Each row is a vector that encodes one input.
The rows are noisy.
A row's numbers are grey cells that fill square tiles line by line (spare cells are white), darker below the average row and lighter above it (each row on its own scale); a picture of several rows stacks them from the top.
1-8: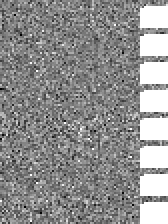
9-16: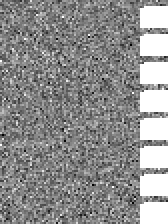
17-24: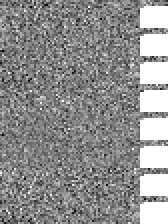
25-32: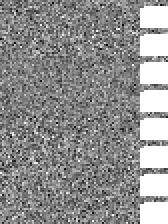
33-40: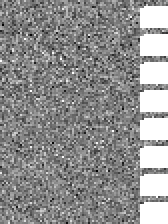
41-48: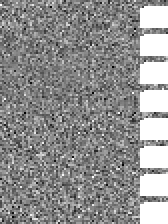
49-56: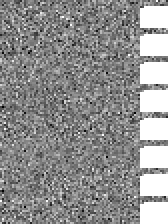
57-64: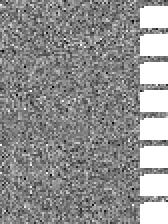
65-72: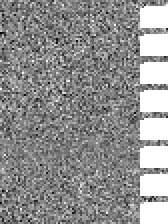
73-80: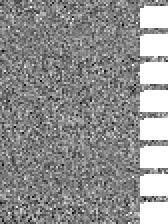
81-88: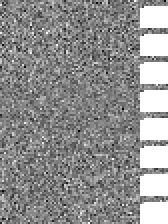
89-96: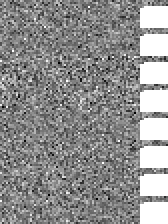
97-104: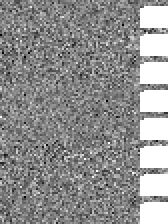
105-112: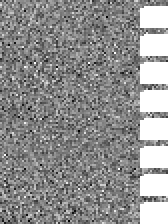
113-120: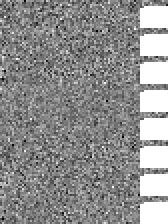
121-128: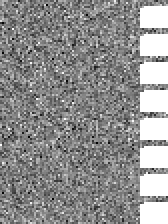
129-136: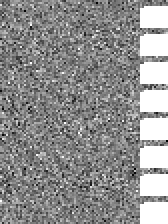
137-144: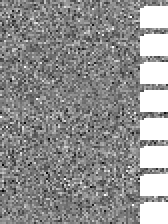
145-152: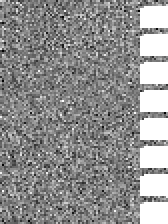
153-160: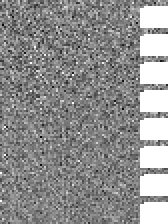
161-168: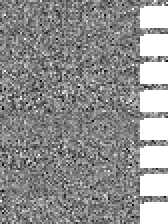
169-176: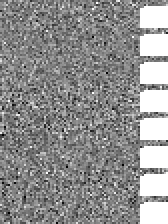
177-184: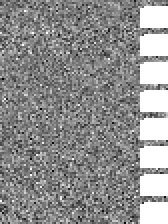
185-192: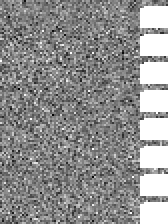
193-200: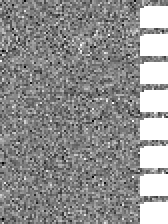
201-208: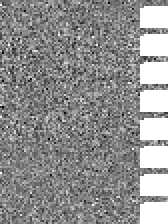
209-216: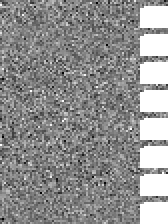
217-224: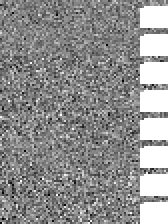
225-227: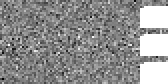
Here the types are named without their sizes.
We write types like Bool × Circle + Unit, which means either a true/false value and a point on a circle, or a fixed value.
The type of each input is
Circle × (Circle × (Tree + Unit) + Unit).
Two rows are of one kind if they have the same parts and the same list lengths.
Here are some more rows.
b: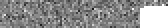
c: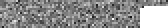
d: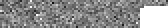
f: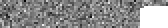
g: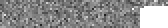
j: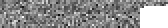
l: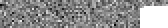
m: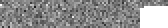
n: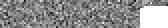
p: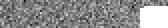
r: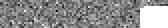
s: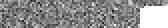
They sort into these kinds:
b, c, f, g, j, m, p, s
d, l, r
n

